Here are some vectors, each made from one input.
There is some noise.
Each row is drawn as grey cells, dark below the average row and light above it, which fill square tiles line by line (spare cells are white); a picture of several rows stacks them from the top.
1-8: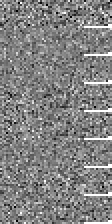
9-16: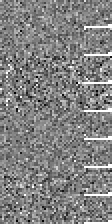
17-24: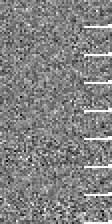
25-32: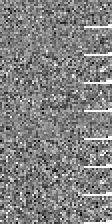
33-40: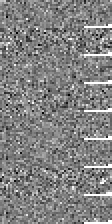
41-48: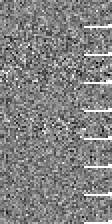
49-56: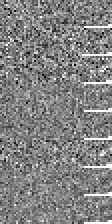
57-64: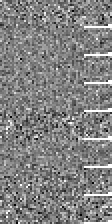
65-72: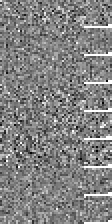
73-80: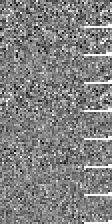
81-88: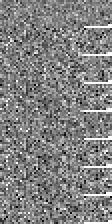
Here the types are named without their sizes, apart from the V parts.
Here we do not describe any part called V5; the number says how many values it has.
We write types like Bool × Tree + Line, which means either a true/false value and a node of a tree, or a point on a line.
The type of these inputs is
Bool × List(V5) + Line × Line.
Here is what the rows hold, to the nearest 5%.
About 25% of them hold a point on each of two lines. The rest hold a true/false value, together with a list of values of V5.
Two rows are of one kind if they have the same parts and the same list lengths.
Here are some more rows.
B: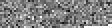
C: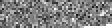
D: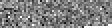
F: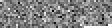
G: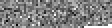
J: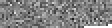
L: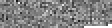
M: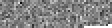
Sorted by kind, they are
B, M
C
D, G, J, L
F

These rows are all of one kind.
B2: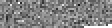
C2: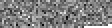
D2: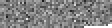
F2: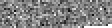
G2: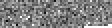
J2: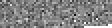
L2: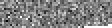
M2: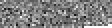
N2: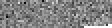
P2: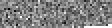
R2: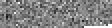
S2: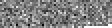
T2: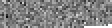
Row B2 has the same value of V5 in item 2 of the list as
D2, L2 and N2.
